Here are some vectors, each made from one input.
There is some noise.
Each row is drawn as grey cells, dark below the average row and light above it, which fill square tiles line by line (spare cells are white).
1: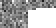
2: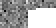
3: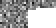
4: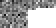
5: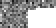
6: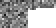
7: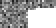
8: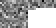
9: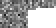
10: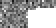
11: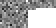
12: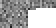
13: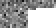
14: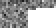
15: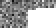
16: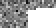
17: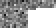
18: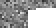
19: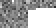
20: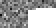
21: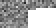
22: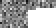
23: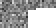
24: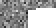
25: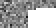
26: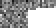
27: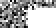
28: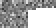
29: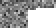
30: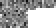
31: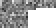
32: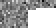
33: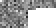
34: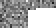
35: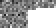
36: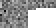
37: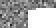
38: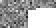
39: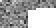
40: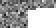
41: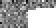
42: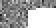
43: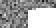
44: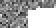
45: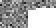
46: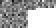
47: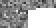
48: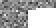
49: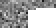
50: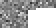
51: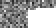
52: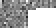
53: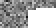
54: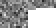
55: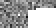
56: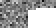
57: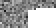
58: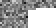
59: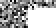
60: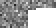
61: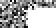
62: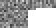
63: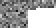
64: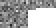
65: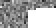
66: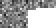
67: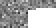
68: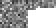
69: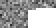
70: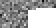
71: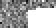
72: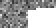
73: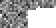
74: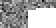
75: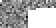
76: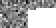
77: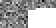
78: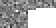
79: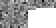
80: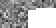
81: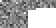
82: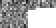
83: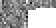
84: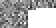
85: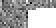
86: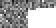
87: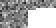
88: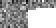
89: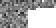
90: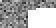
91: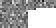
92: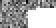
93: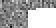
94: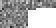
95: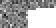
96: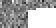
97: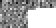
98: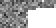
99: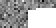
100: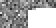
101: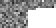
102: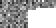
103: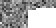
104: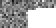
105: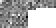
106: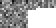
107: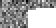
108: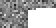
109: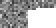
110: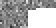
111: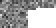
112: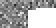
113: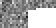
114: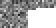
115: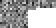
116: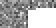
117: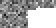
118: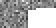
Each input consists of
a list of up to two points on a 12-point line.
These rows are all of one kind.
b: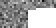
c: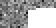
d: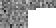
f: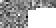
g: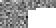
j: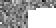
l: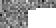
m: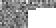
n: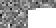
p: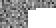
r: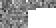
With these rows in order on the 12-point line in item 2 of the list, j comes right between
b and c.
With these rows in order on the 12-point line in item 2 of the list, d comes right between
g and r.
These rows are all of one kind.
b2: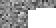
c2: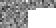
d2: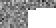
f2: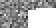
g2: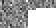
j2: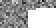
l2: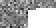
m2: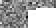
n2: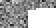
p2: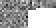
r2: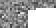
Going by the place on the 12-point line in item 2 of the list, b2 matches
d2, g2, n2 and r2.
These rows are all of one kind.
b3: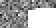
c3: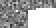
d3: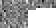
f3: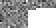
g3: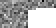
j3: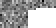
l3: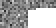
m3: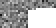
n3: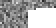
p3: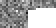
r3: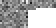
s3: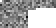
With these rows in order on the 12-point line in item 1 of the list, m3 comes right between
b3 and g3.
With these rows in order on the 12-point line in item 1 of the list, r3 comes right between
f3 and p3.
